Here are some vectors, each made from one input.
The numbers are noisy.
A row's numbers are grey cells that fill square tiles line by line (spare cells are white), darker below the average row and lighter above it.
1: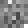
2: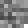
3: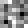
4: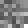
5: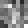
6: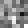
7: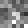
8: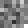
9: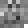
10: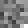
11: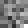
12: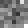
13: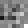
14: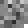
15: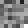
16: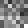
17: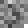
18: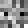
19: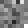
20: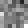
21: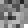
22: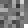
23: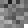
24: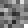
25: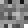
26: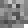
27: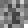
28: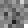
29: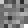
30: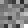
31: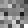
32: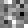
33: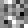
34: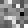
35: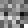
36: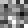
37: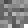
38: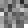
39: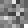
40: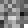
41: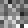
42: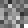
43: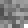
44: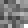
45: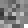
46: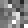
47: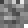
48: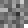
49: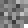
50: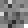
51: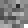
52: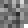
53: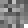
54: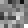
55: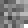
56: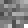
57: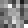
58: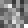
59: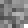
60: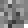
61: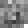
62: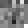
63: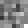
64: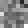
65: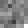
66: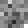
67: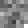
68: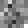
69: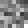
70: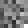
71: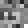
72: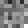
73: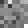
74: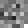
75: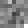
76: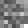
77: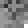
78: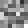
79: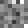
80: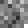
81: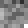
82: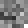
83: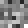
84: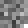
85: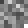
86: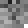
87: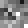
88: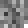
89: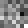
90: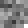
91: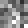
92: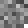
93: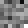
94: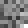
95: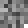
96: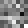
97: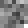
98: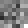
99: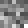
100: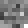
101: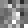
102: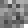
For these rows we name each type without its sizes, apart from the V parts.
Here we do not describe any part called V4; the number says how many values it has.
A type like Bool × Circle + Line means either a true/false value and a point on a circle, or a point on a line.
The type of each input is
(Bool × V4 + Line) × Line.
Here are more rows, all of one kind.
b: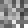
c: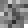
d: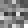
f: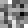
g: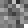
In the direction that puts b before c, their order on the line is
f, b, d, g, c.
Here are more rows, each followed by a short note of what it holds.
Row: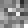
a point on a line, a true/false value and a value of V4
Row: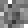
a point on a line, a true/false value and a value of V4
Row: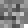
a point on each of two lines
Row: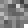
a point on a line, a true/false value and a value of V4
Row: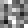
a point on a line, a true/false value and a value of V4
